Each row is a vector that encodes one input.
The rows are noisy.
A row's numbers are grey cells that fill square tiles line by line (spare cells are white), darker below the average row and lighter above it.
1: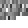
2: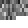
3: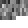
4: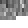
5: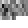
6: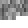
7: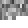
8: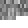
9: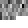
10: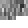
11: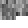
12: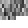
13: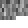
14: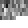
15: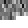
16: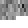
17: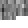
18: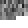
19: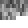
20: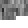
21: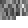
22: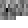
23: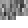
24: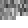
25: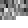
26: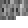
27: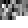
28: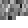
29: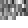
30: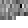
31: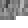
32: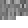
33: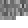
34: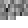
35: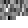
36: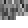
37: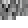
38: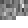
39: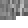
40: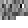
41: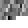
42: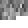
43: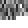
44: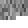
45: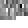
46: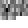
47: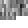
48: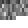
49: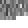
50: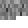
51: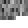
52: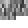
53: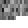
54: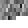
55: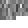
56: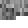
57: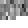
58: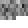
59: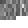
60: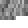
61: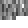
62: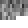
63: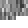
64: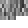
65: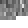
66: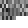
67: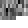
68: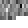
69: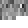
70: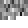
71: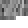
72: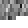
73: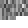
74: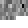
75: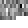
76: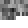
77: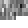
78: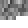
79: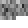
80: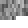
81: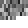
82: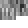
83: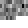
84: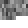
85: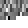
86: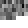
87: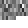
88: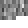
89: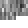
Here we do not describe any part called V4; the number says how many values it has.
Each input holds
a point on a 5-point line and a true/false value, together with a list of up to two values of V4.
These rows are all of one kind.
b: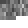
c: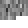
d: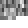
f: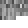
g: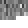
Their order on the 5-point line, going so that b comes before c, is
b, d, g, c, f.
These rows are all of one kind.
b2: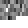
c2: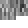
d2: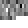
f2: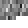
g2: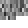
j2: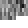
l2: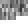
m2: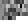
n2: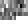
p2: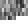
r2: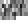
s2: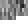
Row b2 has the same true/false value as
d2, f2 and m2.
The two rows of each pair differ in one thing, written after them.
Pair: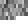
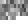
the true/false value
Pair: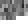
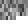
the place on the 5-point line
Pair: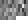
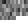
the value of V4 in item 2 of the list
